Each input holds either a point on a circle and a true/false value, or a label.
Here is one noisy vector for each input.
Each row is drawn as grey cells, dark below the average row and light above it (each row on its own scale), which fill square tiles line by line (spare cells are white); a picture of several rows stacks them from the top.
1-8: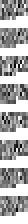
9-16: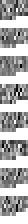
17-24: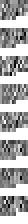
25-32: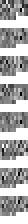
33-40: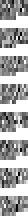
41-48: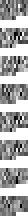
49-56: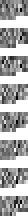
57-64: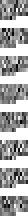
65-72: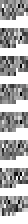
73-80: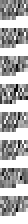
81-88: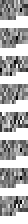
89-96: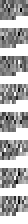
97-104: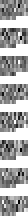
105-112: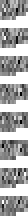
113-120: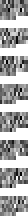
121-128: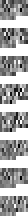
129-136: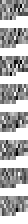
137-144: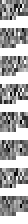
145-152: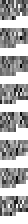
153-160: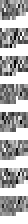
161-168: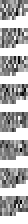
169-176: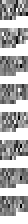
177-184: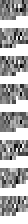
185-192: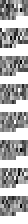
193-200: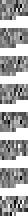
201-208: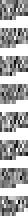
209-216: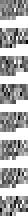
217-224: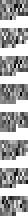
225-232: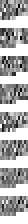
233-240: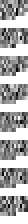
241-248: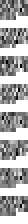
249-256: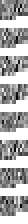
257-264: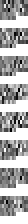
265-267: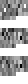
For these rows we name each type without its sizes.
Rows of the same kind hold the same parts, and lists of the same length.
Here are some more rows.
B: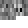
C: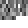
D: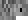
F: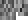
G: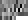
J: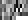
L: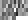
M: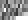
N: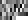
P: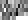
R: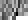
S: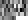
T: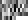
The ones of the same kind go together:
B, C, D, F, L, M, P, R, S
G, J, N, T

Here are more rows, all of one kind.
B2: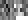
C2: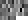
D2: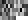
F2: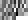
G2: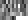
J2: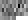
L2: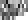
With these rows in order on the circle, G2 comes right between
B2 and F2.
